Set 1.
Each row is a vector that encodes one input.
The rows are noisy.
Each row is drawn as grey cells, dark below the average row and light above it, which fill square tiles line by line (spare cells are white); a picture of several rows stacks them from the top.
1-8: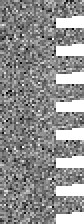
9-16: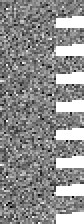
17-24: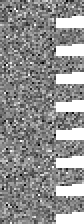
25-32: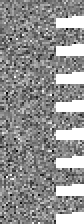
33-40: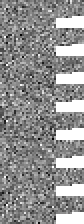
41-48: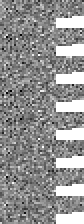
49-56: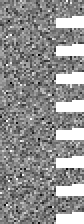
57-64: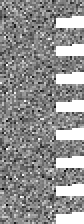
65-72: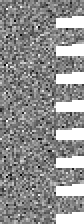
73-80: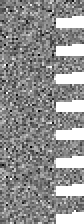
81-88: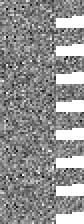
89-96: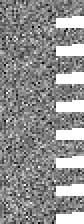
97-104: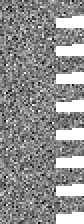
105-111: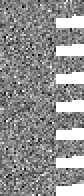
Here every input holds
a point on a 5-point line and a true/false value, together with either a fixed value, or a node of a 9-node tree.
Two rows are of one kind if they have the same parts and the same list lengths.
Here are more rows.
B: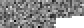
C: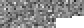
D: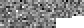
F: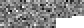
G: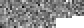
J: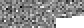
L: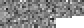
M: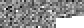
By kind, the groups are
B, C, G, L
D, F, J, M

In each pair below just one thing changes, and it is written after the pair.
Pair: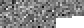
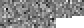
the true/false value
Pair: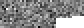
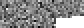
the place on the 5-point line
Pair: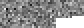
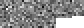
the true/false value
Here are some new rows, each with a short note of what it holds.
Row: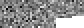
a point on a 5-point line and a true/false value
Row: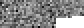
a point on a 5-point line, a node of a 9-node tree and a true/false value
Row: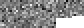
a point on a 5-point line and a true/false value
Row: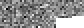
a point on a 5-point line and a true/false value
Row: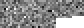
a point on a 5-point line, a node of a 9-node tree and a true/false value
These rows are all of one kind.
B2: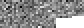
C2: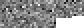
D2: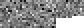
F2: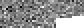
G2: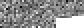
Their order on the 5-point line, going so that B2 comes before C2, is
D2, G2, B2, C2, F2.
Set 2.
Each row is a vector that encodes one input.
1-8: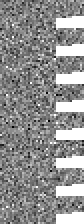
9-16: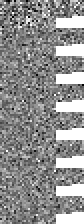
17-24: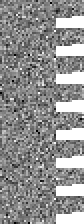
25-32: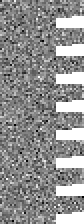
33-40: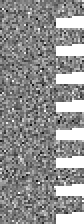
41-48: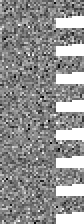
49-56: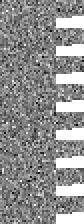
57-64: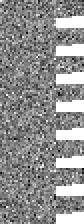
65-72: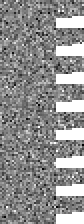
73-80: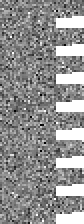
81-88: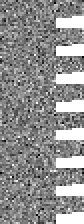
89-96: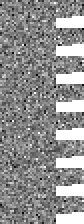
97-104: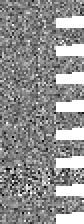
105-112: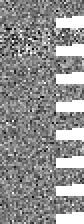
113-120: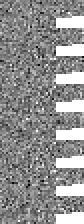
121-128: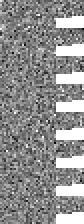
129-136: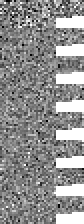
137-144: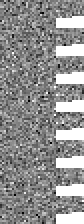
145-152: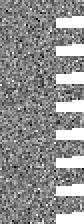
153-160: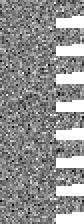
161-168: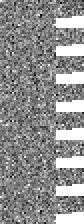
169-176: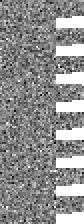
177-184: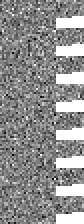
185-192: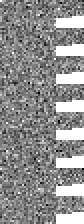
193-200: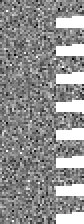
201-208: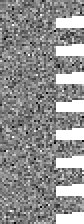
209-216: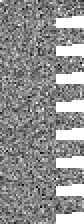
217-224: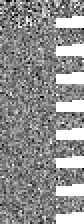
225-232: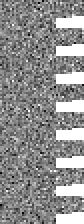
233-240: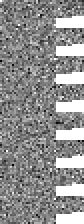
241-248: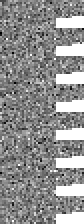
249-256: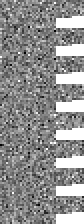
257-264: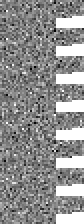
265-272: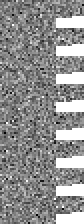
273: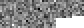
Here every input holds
a list of up to three points on an 11-point line.
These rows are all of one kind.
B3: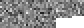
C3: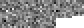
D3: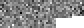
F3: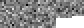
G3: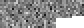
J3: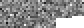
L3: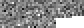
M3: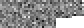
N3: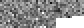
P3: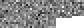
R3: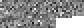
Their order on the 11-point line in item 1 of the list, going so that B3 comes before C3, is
D3, G3, B3, P3, M3, J3, N3, F3, C3, R3, L3.
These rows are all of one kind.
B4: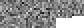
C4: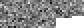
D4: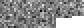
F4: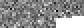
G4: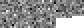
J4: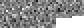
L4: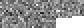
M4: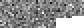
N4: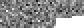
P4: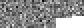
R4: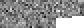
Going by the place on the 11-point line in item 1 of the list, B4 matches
L4 and R4.
